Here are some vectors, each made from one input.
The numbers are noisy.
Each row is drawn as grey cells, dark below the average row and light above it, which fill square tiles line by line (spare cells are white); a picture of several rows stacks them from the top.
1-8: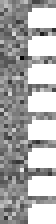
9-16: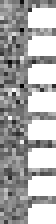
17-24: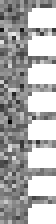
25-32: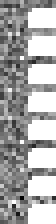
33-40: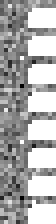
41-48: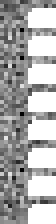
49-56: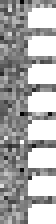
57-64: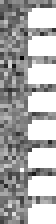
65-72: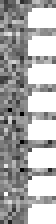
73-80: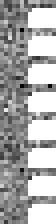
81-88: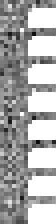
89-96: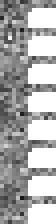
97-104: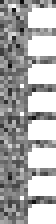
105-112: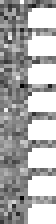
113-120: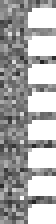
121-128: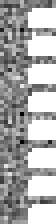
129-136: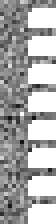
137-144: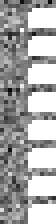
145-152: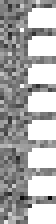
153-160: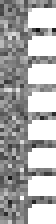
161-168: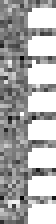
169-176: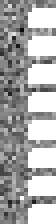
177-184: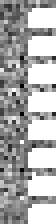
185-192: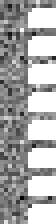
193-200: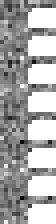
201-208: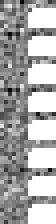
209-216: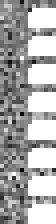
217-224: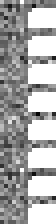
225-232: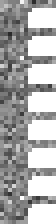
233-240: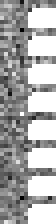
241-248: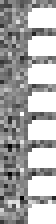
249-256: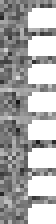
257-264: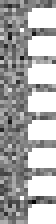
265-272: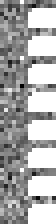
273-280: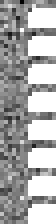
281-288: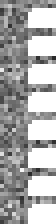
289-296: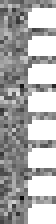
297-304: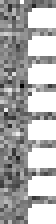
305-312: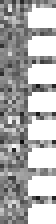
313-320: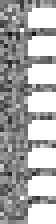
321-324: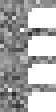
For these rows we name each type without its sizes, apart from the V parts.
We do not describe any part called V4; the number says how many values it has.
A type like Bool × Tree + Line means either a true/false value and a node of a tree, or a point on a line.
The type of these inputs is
Bool × (Circle + Unit) × (Circle + V4).
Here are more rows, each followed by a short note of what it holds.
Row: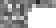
a point on each of two circles and a true/false value
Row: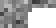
a point on a circle and a true/false value
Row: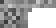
a point on each of two circles and a true/false value
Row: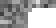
a point on each of two circles and a true/false value
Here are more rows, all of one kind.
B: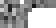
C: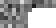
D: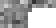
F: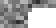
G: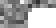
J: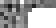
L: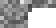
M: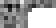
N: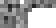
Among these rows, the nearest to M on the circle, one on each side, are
J and N.
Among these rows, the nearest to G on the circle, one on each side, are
F and L.
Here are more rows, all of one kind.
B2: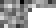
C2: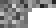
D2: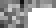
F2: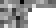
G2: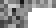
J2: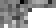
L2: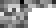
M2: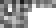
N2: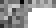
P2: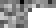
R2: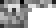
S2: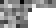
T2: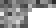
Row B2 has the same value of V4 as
F2, J2, P2 and S2.
